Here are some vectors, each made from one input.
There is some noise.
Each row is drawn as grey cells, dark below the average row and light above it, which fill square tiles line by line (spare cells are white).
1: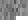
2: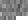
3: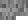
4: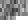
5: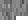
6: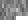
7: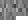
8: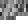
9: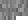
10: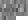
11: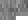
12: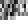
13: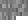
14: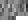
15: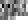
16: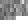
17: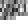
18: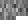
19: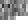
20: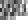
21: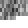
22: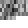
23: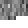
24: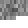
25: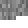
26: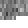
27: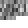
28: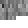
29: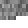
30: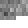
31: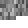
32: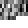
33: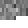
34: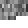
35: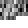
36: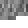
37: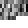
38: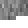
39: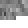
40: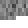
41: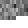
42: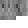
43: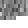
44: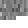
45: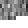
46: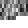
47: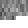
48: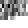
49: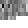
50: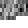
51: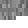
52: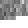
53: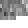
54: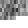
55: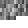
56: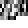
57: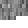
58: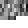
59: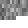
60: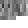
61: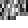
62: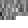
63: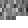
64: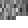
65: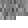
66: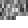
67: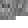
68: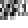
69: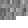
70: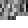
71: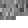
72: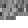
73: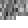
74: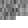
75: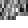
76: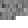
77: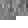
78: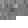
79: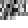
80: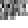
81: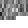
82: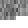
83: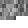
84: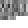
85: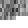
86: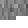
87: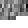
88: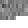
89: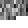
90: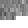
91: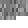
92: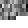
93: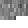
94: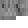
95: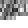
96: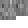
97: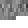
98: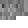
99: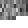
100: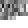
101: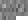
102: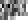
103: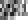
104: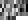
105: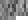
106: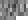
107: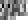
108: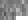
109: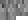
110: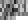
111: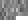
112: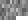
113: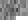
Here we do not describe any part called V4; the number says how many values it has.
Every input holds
a value of V4, together with either a point on a 5-point line, or a point on a 7-point line.
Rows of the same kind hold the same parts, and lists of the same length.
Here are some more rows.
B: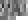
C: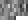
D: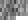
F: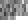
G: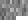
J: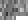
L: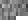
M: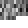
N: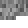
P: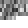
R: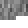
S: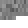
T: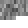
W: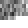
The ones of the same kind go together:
B, C, G, J, L, P
D, F, M, N, R, S, T, W

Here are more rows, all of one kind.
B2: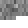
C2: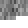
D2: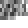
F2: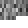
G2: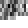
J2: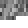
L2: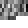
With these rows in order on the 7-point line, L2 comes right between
F2 and J2.
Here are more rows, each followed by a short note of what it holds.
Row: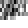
a point on a 7-point line and a value of V4
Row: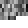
a point on a 5-point line and a value of V4
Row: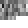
a point on a 5-point line and a value of V4
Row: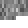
a point on a 7-point line and a value of V4
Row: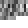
a point on a 5-point line and a value of V4
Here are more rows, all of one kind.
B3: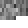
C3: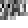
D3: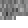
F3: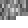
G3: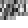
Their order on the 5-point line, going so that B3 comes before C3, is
B3, D3, F3, G3, C3.
